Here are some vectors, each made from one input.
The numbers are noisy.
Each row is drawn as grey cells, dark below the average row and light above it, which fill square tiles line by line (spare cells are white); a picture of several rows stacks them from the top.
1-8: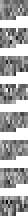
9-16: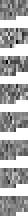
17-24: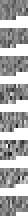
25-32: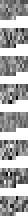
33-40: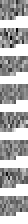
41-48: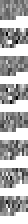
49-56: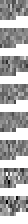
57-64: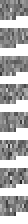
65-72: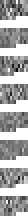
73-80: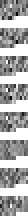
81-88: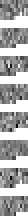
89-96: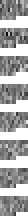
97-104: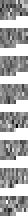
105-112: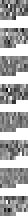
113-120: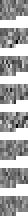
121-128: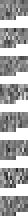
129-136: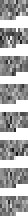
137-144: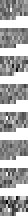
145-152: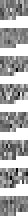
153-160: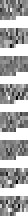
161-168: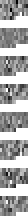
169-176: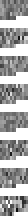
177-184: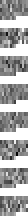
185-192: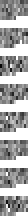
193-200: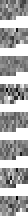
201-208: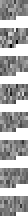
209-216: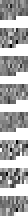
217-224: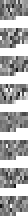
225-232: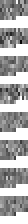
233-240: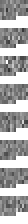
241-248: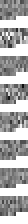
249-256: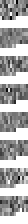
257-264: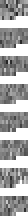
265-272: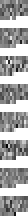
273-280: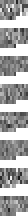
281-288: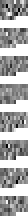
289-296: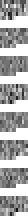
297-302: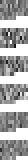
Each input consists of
either one of 6 labels, or one of 9 labels and three true/false values.
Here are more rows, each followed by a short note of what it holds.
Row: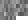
one of 9 labels and three true/false values
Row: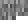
one of 9 labels and three true/false values
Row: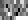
one of 6 labels
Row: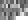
one of 6 labels
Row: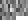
one of 9 labels and three true/false values
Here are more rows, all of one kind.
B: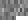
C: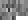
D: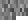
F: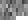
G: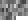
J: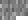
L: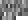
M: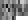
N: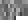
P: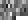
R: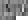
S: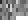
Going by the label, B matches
C, D and M.
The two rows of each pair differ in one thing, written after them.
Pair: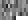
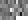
one of the three true/false values
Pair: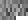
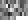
the label
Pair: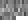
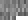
the label
